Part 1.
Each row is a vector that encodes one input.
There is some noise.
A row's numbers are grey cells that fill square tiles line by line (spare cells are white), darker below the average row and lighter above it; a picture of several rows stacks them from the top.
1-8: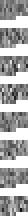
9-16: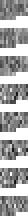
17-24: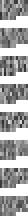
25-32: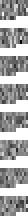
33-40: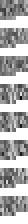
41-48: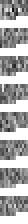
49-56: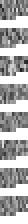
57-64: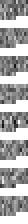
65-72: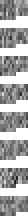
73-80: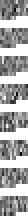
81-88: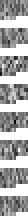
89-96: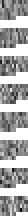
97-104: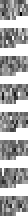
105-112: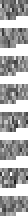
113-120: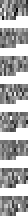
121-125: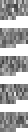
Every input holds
a node of a 13-node tree.
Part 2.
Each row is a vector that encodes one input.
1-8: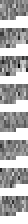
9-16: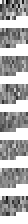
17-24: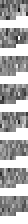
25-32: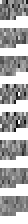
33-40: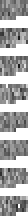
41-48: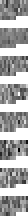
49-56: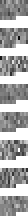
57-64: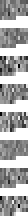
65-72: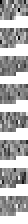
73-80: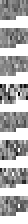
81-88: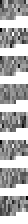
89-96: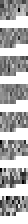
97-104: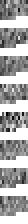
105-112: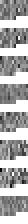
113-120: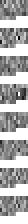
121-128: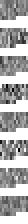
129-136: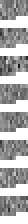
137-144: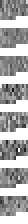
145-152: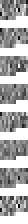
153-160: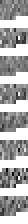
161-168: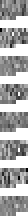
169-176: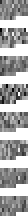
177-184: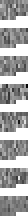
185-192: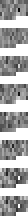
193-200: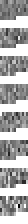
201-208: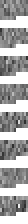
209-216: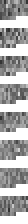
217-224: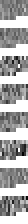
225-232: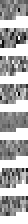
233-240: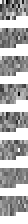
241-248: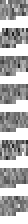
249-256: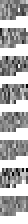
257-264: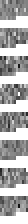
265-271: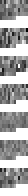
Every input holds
a node of an 11-node tree.
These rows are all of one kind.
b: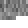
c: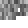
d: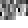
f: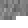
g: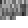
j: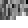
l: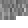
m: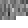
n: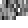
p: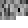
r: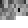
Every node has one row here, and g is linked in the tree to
f, j, m and p.
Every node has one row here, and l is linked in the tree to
d.
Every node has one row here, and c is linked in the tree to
d.
